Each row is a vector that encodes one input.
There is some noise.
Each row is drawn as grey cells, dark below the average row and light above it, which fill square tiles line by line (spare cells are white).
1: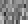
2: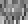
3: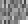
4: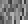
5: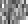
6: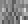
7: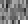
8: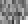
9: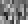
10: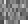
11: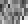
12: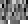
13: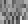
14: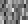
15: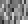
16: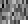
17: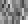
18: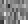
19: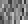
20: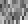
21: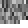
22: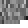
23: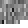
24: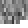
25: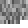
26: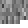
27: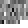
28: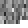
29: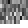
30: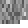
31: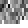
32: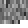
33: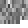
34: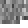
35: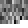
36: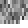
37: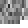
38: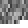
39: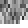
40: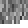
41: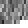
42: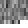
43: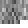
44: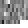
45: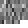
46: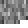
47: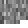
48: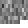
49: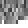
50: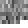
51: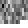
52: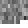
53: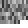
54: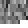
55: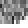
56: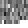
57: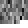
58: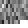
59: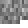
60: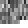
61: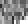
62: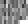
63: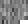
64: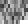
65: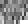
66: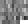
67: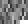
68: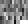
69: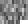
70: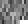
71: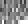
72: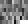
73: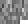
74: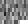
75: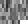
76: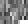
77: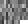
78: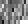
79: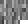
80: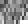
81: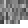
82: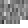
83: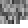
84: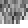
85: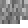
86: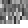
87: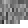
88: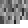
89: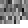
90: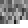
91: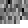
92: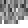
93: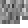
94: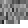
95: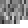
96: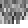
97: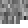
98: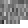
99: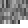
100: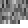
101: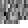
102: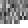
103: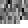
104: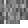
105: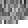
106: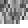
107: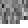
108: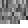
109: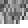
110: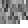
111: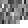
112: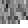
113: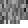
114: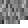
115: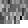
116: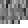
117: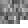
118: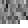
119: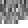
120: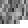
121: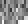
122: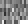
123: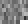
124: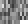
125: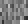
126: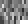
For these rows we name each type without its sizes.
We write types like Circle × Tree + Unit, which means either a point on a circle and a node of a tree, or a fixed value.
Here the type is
(Circle + Line) × Line.
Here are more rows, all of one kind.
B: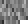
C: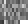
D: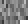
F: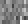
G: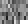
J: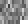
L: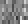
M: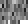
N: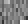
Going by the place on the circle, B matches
F and L.
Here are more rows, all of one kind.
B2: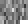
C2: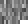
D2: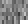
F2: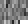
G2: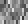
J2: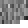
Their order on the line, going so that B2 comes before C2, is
G2, B2, D2, J2, C2, F2.
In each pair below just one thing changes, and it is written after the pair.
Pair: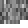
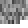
the place on the line
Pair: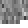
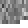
the place on the circle
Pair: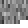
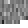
the place on the line
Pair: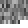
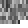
the place on the circle
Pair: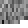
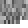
the place on the line
